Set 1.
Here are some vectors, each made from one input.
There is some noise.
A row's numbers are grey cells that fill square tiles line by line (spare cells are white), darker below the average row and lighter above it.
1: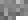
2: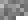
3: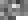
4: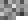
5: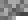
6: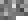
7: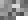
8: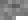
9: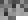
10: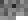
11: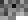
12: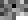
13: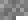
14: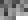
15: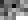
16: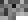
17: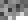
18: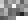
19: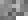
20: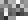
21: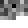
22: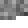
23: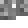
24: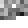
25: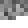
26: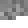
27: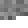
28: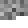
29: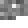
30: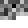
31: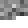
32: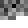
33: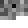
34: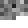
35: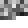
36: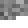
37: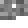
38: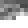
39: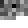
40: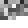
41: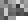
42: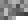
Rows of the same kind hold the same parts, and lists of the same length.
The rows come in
2 kinds.
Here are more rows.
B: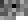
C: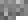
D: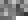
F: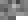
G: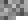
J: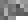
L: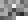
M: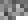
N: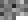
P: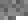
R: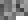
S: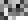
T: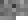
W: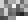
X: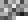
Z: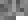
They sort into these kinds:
B, C, D, F, G, J, L, M, N, P, R, T, W, X, Z
S

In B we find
a node of an 8-node tree.
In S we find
a fixed value.
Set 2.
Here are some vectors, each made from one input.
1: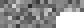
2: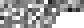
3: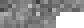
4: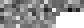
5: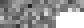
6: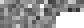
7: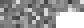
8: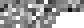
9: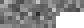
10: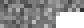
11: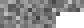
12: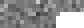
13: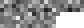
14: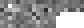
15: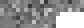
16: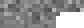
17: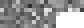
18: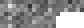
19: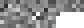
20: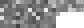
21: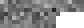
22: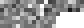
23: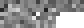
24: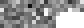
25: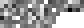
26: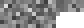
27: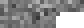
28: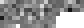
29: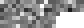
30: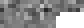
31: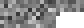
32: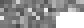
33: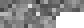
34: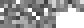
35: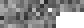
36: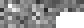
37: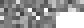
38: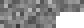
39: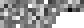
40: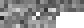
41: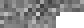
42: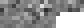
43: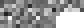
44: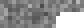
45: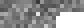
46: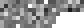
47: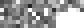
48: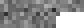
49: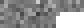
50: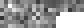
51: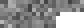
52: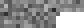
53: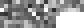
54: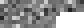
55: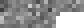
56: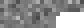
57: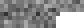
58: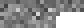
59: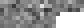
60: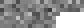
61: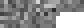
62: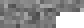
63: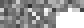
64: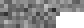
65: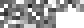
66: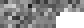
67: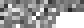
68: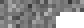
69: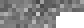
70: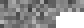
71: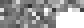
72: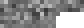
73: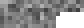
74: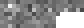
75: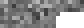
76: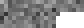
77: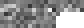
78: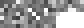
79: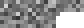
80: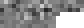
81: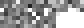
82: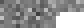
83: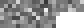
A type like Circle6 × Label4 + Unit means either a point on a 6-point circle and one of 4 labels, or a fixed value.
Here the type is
Line9.
